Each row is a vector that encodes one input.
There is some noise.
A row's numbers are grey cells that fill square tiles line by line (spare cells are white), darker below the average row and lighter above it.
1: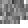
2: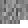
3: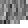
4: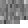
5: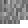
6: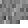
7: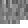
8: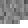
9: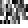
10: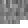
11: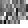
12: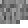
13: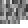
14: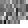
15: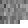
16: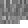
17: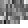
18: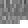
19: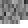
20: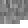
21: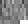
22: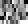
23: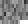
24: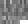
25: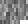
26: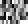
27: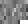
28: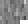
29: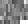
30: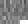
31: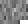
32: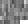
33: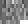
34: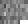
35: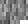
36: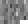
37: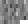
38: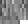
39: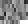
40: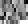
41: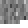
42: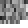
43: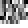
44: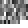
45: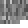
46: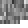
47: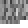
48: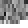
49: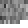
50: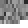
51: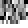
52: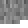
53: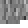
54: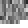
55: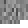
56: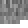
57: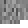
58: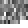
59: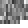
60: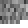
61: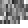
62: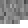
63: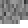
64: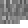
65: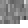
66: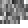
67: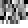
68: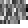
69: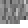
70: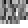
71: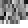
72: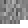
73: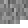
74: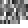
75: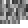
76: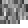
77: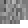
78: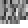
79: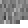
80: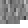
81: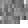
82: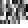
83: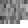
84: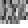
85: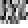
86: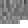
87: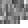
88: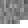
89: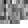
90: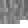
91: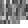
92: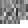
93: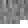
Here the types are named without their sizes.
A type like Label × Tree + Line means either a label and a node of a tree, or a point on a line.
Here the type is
Label × (Tree + Unit).
